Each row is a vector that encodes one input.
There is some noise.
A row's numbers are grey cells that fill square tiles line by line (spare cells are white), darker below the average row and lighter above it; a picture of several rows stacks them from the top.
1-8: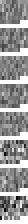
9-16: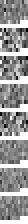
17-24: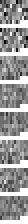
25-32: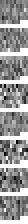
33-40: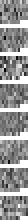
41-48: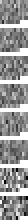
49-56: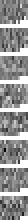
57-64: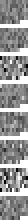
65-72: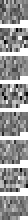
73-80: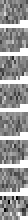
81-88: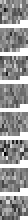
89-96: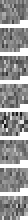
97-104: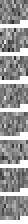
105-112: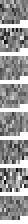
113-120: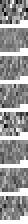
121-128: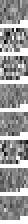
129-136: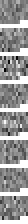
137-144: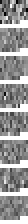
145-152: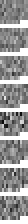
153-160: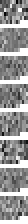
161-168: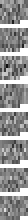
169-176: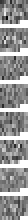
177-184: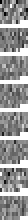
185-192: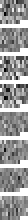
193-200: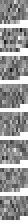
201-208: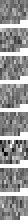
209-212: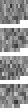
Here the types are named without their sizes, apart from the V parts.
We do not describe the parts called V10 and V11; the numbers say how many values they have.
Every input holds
either a node of a tree, three true/false values and a value of V11, or a value of V10.
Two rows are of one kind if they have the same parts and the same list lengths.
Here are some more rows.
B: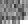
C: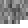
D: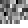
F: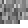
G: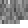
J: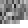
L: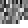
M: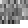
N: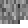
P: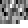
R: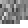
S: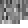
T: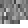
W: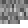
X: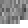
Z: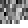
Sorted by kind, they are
B, C, F, G, J, M, N, R, S, T, W, X
D, L, P, Z

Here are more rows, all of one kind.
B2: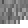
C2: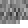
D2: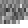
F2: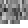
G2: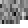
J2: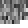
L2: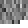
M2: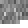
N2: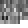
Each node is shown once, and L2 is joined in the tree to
F2.
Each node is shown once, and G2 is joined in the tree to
N2.
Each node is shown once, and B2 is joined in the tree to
M2.
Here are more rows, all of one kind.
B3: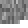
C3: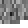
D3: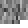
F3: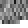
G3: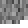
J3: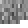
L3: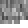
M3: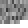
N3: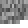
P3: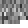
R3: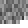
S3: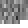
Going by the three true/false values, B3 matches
F3, M3, N3 and R3.
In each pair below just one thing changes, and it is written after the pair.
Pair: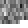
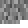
the node of the tree
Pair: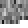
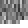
one of the three true/false values
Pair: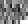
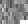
the node of the tree
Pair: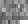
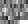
one of the three true/false values
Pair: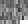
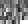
the node of the tree
